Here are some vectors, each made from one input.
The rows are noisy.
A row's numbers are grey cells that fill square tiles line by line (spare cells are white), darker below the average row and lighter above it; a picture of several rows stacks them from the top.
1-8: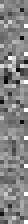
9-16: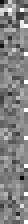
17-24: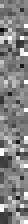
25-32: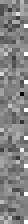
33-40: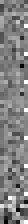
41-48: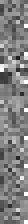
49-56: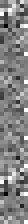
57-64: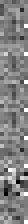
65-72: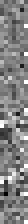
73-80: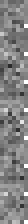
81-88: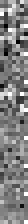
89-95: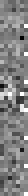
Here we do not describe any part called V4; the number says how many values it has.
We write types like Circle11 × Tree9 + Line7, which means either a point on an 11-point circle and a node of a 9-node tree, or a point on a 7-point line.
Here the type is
(Bool × Bool × Bool + Line5) × Line5 + V4.
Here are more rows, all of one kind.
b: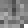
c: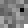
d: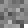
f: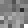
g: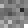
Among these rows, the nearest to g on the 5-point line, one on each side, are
b and d.
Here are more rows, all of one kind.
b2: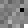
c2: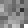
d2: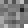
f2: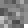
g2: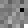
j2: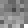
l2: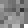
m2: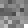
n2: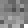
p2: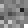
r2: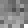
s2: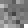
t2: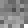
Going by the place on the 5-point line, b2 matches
g2, l2 and s2.
